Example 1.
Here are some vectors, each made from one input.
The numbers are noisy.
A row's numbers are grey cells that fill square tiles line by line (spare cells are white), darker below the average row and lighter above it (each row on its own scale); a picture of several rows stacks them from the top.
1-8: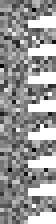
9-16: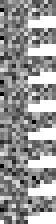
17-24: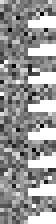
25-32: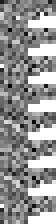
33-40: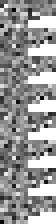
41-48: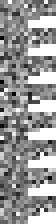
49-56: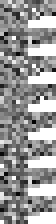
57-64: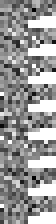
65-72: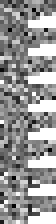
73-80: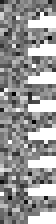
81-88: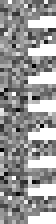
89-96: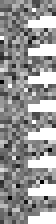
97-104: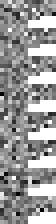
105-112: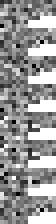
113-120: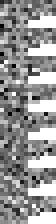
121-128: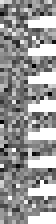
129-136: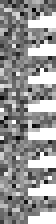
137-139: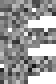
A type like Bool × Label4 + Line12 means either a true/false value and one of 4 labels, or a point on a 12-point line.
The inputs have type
Bool × Bool × Bool × Bool.
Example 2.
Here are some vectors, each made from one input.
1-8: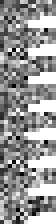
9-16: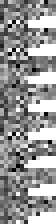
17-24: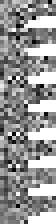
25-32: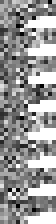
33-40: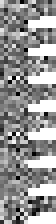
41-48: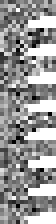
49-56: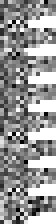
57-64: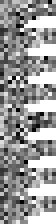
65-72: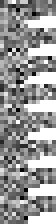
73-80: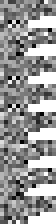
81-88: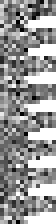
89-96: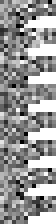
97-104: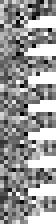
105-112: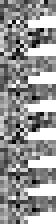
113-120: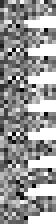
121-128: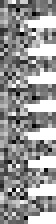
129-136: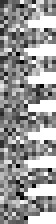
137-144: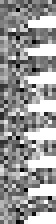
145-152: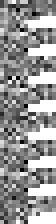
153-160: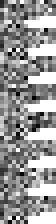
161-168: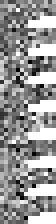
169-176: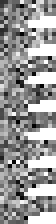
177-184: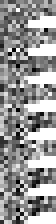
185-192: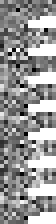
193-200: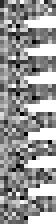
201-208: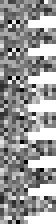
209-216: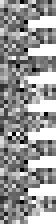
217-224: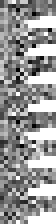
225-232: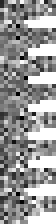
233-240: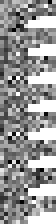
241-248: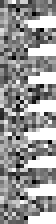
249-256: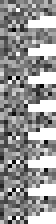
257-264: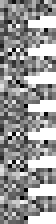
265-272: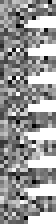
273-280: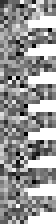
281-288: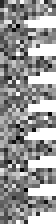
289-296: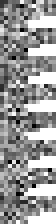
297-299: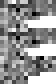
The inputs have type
Bool × Bool × Bool × Bool.
